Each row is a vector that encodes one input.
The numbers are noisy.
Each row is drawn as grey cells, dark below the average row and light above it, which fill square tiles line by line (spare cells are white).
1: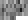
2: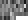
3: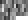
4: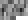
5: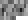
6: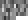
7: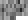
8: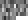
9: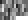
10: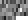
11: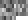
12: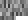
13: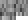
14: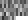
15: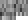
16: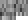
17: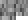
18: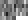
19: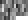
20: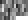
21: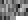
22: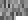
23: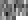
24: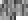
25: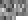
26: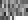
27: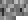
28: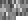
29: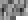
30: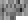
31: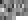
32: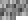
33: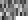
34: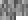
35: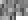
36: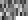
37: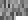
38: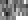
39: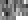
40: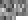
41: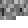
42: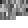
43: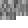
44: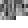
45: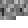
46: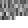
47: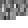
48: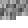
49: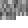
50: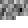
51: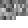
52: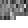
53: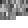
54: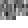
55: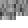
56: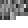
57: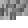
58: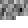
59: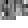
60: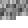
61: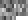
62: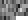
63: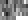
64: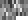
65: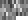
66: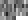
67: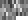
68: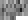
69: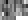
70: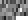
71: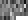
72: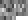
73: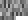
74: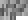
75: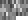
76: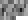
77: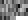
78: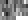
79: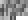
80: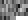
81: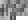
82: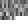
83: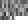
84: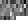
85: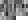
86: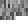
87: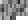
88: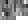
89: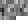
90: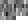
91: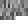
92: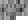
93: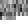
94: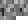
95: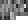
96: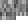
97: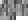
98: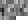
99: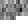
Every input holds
either a point on a 7-point line, or a point on an 8-point line.
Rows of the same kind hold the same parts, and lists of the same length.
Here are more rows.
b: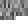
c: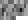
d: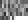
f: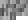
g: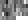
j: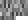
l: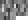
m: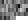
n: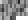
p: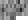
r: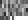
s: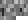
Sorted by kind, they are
b, d, j, l, m, r
c, f, g, n, p, s

